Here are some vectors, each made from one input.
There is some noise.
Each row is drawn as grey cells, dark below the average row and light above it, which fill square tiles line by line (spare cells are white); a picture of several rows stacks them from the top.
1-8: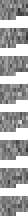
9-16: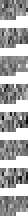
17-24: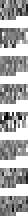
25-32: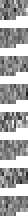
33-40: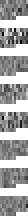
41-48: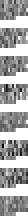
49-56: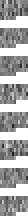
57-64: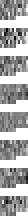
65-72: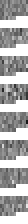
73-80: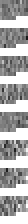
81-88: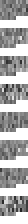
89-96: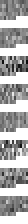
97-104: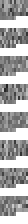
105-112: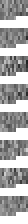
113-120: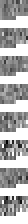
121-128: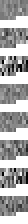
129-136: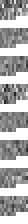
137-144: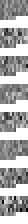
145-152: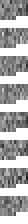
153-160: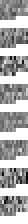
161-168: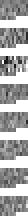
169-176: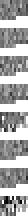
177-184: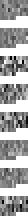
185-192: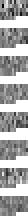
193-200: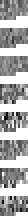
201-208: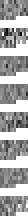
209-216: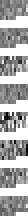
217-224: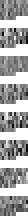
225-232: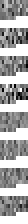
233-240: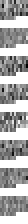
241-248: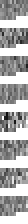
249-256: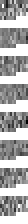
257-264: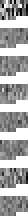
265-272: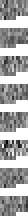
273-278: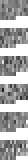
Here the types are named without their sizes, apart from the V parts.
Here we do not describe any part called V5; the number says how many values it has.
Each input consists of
a list of items, each a label and a value of V5.
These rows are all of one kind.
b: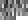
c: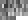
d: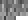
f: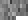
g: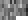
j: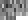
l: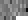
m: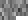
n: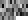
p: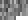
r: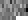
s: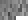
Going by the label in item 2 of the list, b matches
d, n and s.
